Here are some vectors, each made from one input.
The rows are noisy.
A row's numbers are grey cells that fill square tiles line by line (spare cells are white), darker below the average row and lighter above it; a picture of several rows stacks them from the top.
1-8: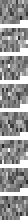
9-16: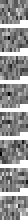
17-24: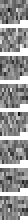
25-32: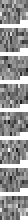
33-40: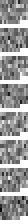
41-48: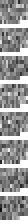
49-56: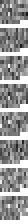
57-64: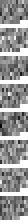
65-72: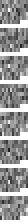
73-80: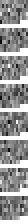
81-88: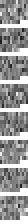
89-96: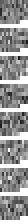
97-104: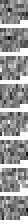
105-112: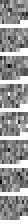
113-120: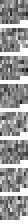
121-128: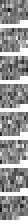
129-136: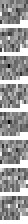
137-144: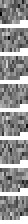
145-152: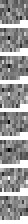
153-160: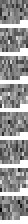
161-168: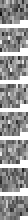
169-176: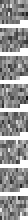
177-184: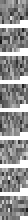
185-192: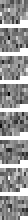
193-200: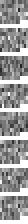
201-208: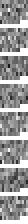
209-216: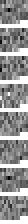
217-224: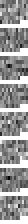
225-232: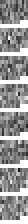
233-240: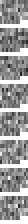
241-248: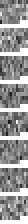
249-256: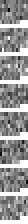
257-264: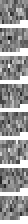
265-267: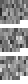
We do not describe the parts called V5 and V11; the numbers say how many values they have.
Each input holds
four true/false values and a value of V5, together with either a node of a 9-node tree, or a value of V11.
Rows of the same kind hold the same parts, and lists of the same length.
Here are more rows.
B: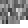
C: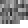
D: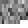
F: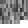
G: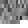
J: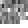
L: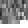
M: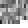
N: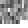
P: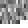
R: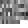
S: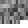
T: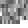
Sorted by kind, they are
B, C, D, F, G, L, R, S
J, M, N, P, T

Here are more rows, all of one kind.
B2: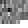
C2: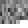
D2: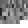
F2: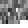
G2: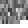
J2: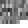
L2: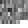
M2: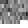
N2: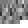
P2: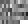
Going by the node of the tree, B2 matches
G2 and L2.
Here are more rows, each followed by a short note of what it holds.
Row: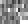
four true/false values, a value of V5 and a value of V11
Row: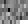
a node of a 9-node tree, four true/false values and a value of V5
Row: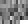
a node of a 9-node tree, four true/false values and a value of V5
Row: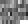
a node of a 9-node tree, four true/false values and a value of V5
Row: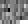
a node of a 9-node tree, four true/false values and a value of V5
